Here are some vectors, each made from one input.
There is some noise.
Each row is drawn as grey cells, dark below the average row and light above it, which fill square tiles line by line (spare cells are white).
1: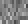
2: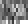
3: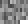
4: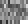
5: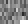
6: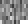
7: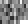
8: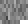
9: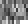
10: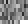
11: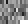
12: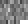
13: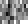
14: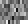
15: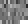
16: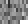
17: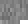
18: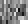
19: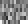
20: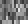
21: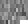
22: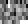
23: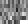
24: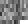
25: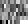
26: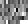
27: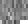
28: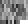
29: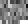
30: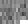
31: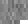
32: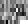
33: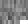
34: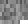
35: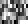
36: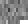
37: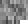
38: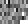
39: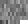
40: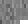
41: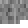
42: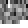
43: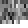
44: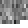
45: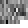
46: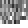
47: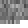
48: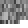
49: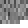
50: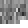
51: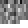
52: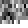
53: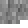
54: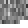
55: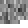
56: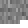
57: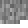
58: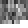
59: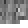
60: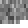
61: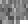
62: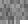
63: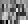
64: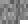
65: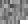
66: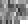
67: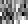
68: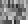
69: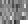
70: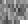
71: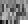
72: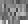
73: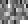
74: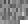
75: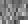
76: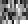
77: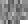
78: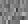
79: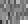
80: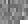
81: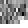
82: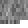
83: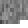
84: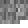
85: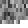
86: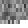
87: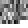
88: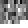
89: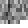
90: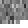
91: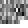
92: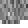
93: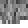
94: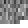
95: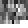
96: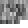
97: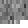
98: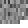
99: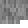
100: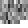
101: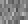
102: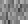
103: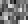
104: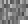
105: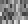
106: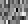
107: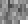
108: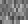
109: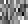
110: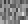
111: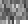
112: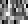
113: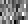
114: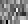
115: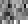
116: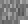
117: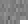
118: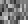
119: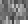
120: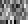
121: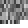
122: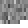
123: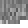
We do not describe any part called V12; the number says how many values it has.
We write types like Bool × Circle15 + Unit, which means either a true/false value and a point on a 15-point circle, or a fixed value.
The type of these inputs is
Bool × Bool × Bool × Line7 + V12.
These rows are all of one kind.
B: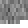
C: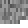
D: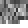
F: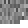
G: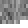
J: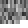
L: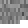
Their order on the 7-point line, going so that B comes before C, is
G, J, L, B, D, F, C.
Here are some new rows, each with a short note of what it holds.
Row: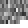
a point on a 7-point line and three true/false values
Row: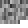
a point on a 7-point line and three true/false values
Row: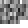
a value of V12
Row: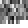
a point on a 7-point line and three true/false values
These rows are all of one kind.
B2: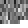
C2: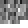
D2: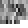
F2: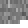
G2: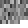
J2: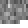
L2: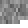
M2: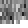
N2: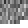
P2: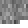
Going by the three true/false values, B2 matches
C2 and M2.
